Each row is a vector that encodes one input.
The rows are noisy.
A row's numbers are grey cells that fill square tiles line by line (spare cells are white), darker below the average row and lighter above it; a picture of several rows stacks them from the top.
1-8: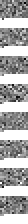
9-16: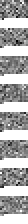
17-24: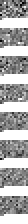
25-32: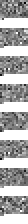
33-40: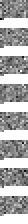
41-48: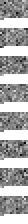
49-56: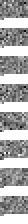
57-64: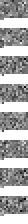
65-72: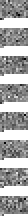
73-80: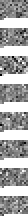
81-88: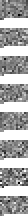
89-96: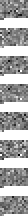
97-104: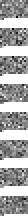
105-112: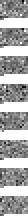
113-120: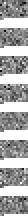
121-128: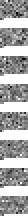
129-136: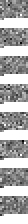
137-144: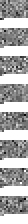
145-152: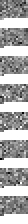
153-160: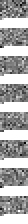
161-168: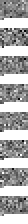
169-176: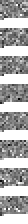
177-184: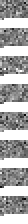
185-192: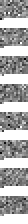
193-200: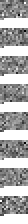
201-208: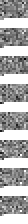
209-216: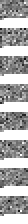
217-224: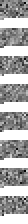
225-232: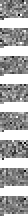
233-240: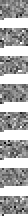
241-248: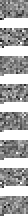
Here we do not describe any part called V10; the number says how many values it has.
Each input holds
a value of V10, together with either a point on an 18-point circle, or a point on a 20-point circle, or a fixed value.
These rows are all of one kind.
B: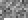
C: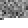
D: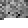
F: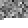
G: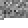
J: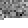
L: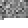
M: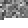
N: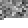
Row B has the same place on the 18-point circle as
G and L.
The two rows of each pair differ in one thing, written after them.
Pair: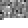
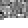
the place on the 20-point circle
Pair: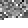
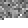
the place on the 20-point circle
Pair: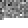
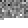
the place on the 20-point circle
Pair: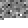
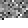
the value of V10
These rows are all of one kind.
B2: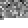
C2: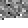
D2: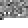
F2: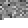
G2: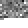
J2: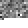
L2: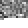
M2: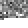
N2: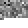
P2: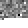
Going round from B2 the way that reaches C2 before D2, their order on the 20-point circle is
B2, C2, J2, P2, G2, L2, M2, D2, N2, F2.
